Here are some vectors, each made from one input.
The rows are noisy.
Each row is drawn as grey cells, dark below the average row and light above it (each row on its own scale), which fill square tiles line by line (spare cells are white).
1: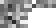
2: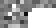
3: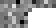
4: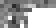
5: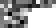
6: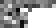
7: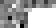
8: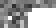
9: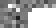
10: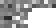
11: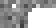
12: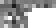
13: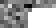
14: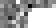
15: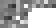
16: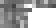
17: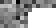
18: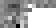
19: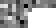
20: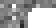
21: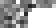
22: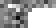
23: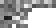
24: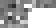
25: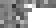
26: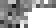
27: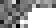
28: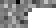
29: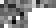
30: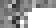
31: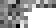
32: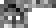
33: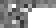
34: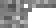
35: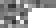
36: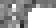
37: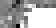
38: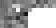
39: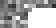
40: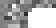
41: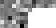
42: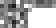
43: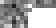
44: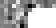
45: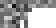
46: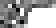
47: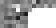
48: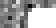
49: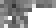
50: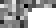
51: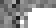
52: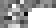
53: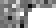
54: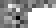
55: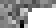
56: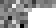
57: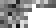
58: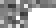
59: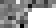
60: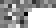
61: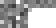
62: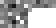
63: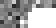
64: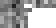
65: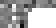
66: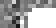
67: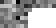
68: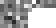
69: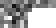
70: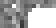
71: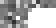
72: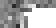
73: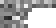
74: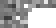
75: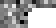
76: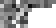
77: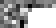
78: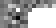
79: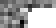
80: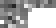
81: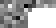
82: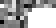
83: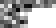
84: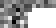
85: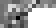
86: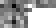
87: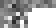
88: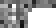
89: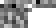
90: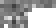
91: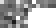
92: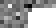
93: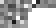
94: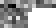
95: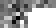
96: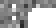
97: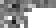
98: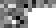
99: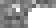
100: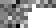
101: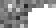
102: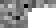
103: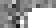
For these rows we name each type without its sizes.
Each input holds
a point on a line, together with either a point on a line, or a node of a tree.
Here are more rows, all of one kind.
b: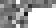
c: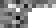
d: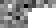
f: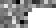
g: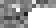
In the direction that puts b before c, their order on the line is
g, b, f, c, d.
